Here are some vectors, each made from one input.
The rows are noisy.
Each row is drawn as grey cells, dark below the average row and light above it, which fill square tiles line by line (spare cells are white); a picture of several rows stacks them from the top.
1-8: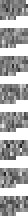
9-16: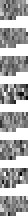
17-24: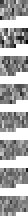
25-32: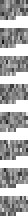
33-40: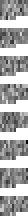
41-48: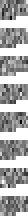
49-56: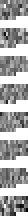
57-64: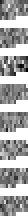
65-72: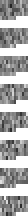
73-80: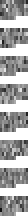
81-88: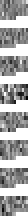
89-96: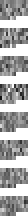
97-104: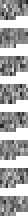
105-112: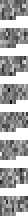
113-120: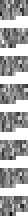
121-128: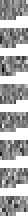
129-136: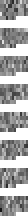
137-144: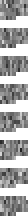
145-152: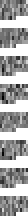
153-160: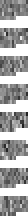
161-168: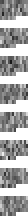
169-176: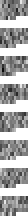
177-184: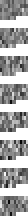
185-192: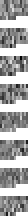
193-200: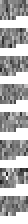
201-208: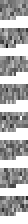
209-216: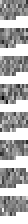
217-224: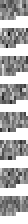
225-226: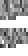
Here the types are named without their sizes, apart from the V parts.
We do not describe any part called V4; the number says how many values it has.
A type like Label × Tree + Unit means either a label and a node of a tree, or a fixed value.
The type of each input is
List(Line × (Line + V4)).
